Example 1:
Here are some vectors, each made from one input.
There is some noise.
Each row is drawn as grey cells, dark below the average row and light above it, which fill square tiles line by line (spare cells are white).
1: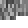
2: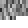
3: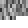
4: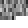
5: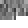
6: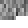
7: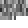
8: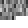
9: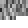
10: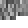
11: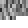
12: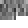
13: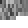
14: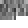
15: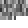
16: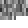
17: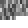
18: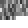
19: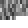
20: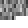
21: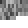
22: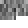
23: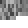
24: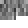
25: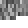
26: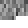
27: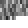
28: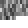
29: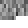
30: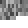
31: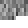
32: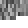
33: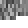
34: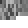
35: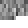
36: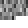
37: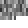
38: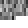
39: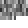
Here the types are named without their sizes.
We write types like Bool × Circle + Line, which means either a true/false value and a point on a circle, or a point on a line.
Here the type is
Bool × Bool × Bool.
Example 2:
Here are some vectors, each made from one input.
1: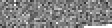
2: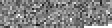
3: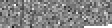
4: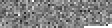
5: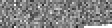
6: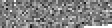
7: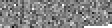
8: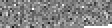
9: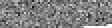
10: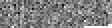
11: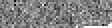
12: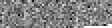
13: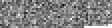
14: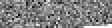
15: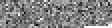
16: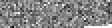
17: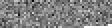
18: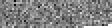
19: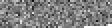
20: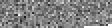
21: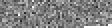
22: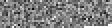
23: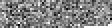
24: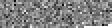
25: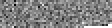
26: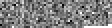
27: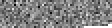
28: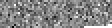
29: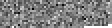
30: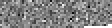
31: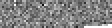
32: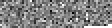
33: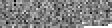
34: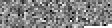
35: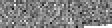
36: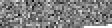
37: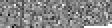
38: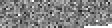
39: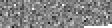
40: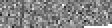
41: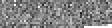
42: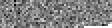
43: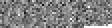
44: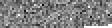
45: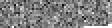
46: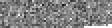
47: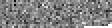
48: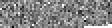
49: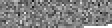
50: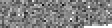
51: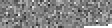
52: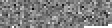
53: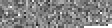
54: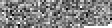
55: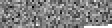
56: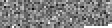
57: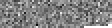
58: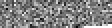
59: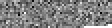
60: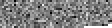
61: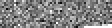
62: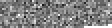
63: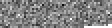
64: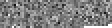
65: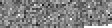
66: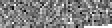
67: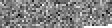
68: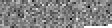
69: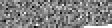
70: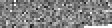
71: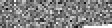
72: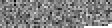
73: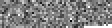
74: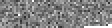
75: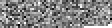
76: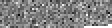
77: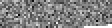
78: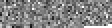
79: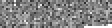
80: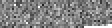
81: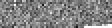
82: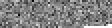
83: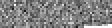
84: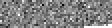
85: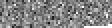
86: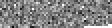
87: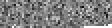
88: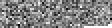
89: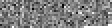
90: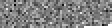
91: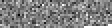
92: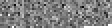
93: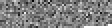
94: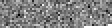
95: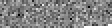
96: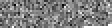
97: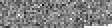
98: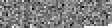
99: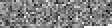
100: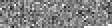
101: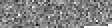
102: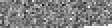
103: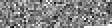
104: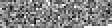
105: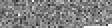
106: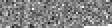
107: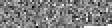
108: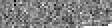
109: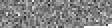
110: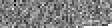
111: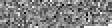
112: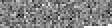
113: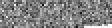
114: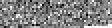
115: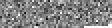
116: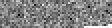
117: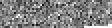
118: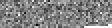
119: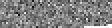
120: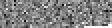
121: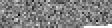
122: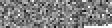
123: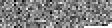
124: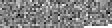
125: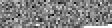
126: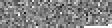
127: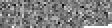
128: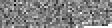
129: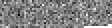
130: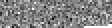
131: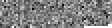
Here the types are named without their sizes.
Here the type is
Bool × Bool × Bool + Unit.
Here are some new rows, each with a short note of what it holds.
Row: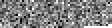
three true/false values
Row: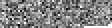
a fixed value
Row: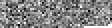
a fixed value
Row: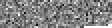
three true/false values
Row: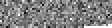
three true/false values
